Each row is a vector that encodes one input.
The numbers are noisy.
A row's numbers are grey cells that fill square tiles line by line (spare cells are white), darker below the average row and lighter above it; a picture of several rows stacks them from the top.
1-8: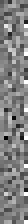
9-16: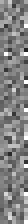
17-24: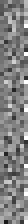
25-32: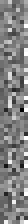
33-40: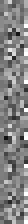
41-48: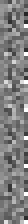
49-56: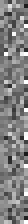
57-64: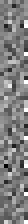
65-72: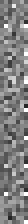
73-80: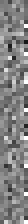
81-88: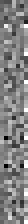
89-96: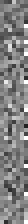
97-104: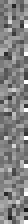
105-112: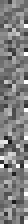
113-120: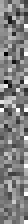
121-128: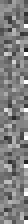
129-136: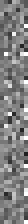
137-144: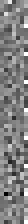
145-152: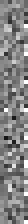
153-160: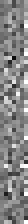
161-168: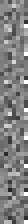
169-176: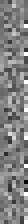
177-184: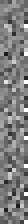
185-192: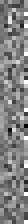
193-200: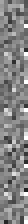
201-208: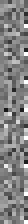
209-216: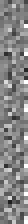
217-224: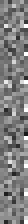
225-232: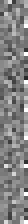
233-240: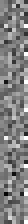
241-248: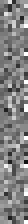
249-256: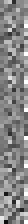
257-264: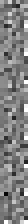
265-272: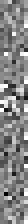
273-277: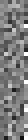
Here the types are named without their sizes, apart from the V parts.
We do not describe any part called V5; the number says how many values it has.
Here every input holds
a list of items, each a point on a line and a value of V5.
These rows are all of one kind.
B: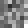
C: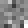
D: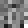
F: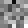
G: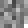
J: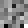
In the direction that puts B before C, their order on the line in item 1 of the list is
G, B, D, J, C, F.
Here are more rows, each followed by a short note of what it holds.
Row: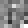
a list of one item
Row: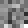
a list of one item
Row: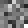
a list of one item
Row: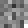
a list of two items
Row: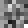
a list of one item
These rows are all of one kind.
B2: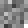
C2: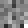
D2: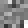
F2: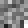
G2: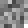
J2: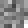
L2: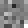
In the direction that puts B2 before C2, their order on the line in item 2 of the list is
L2, B2, F2, J2, D2, C2, G2.
